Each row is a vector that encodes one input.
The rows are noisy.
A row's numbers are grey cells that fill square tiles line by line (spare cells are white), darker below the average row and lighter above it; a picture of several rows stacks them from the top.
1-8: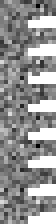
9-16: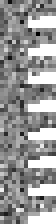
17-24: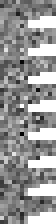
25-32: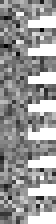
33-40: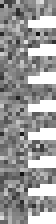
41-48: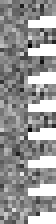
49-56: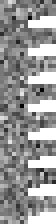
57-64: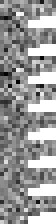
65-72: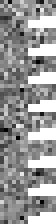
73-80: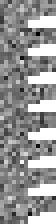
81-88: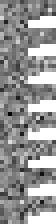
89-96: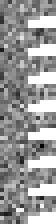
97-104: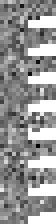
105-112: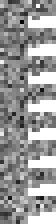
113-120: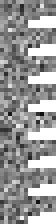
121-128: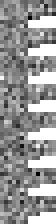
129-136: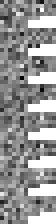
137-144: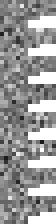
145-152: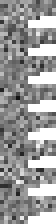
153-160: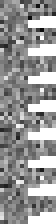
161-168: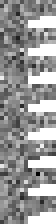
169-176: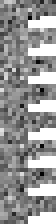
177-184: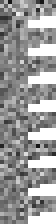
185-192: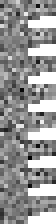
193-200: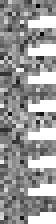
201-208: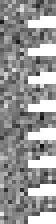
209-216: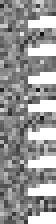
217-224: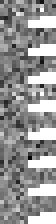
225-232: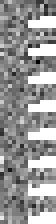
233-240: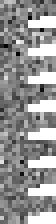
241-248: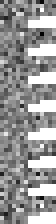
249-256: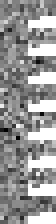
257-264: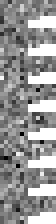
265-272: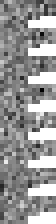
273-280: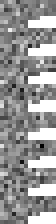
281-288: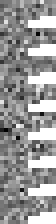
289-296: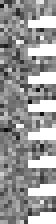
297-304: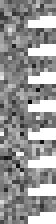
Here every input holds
a node of a 7-node tree, together with either a fixed value, or four true/false values.
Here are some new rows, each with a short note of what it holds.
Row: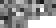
a node of a 7-node tree
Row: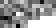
a node of a 7-node tree
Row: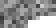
a node of a 7-node tree and four true/false values
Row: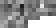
a node of a 7-node tree and four true/false values
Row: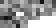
a node of a 7-node tree
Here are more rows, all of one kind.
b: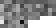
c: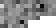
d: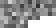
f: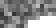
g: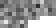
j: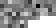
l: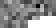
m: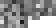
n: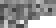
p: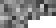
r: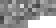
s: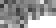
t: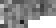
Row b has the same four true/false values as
c and t.
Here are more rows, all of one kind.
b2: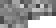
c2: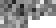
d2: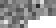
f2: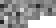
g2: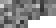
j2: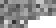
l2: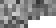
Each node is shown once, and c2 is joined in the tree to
b2 and d2.
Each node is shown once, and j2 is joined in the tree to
d2 and g2.
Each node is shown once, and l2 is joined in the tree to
d2 and f2.
